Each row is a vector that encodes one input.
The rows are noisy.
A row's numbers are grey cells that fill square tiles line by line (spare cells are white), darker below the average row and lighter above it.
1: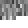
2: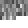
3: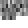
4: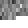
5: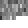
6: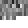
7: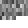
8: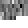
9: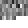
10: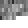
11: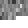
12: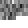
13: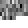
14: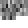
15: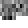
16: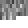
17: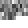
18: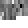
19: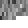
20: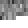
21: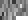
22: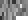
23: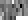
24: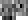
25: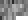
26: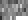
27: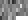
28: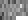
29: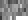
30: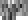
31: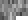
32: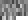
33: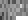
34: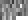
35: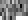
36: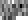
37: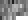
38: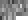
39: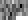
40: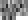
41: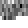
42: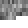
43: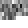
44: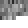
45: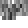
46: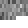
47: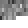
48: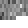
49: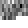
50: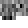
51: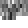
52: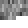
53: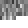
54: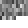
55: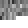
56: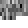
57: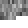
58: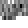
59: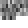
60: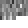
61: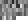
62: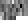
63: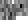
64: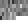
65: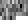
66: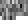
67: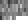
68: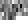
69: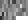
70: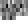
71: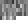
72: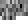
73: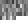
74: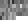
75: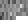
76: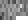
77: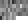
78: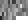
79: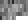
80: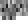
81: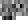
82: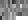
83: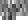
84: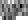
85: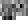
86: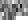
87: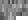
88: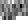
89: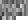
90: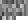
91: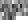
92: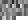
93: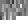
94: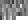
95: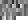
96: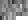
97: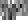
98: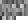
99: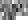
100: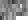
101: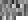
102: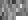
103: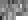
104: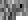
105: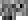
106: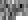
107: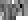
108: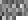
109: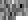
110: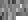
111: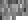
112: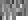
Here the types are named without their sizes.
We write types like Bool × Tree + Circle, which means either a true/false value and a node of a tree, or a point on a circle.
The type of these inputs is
Label + Tree.
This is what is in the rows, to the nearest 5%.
About 40% of them hold a label. The rest hold a node of a tree.
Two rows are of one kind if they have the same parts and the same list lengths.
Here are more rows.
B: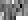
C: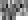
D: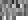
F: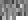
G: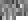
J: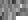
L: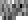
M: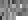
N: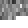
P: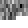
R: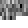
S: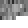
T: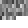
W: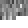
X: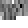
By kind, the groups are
B, C, L, P, R, X
D, F, G, J, M, N, S, T, W

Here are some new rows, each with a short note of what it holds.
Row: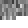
a node of a tree
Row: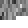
a node of a tree
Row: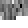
a label
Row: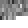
a node of a tree
